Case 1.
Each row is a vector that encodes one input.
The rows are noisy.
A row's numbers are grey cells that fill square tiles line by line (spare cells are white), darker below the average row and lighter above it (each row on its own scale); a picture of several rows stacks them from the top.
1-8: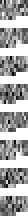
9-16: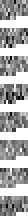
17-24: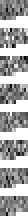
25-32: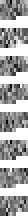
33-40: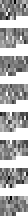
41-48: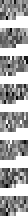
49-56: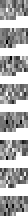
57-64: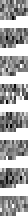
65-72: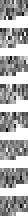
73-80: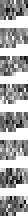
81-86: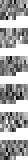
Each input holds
one of 11 labels and a point on a 6-point line.
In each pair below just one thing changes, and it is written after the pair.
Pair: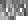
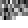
the place on the 6-point line
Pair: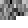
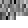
the place on the 6-point line
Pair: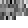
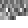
the label
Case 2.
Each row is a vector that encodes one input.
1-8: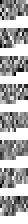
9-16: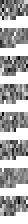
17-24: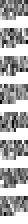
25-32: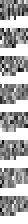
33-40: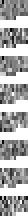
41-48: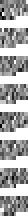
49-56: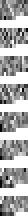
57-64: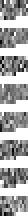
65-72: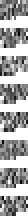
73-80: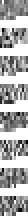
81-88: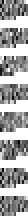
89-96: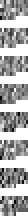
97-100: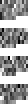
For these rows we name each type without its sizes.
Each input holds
either a label, or a point on each of two lines.
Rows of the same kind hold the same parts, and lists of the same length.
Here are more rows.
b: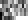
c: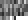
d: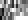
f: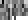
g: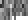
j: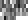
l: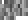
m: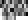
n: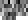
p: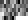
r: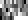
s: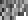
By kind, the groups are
b, c, d, f, g, l, m, r, s
j, n, p

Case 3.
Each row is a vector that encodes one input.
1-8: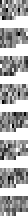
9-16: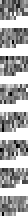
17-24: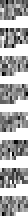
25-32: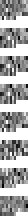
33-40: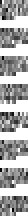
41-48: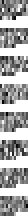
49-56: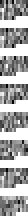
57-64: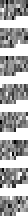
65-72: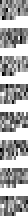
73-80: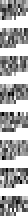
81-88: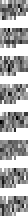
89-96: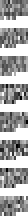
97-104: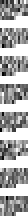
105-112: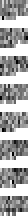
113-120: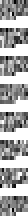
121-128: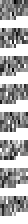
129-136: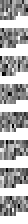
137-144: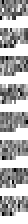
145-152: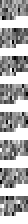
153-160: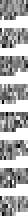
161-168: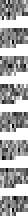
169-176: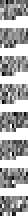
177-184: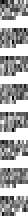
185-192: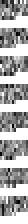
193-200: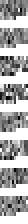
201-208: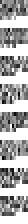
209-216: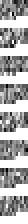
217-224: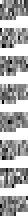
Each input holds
one of 7 labels and one of 9 labels.
